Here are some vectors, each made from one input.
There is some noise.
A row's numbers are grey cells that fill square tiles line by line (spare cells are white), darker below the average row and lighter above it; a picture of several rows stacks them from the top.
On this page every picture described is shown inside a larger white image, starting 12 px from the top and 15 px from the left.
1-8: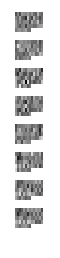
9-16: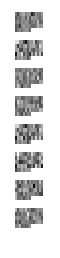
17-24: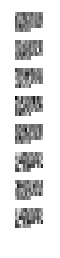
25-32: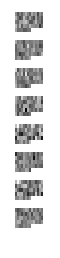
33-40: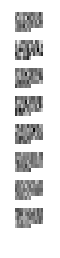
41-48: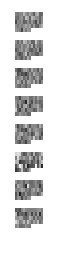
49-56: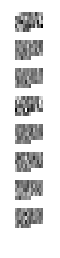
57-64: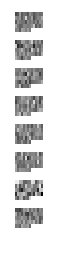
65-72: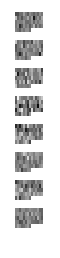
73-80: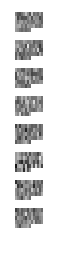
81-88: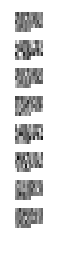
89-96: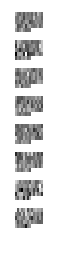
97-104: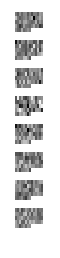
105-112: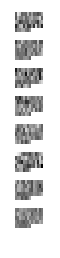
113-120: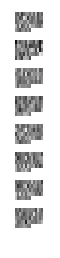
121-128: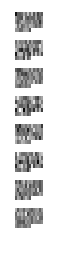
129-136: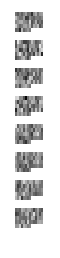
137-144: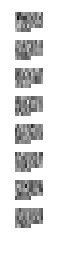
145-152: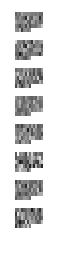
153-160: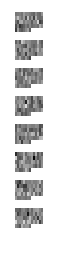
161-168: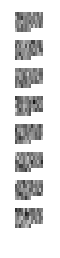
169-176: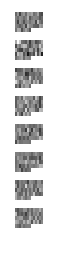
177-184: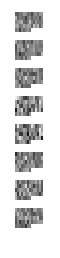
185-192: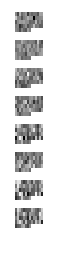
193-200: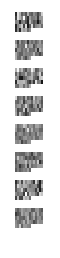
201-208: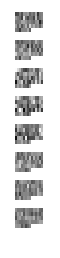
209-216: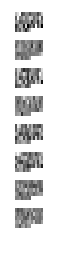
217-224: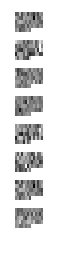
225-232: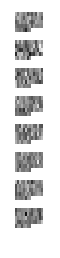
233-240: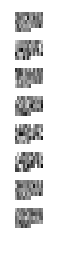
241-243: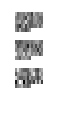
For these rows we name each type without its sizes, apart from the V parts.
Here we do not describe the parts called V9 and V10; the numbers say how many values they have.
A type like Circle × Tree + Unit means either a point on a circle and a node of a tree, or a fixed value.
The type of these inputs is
Bool × Bool × Bool × (Line + V9) + V10.
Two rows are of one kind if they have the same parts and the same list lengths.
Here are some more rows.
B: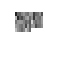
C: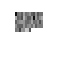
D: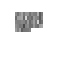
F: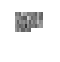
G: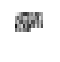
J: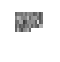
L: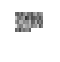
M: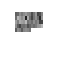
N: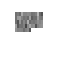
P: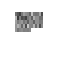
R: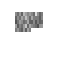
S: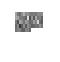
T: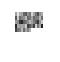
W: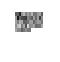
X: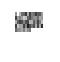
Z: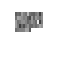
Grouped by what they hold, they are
B, C, L, P, W
D, F, J, M, N, R, S, Z
G, T, X

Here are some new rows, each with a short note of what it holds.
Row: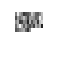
a value of V10
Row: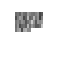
three true/false values and a value of V9
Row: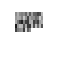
a value of V10
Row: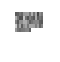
a point on a line and three true/false values
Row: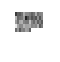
a point on a line and three true/false values
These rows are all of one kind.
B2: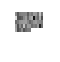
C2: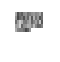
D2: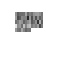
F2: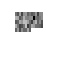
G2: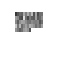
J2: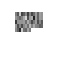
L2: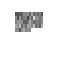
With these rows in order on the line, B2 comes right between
G2 and J2.
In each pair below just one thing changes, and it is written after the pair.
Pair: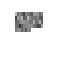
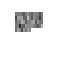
one of the three true/false values
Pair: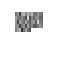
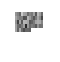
the value of V9
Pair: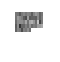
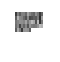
one of the three true/false values
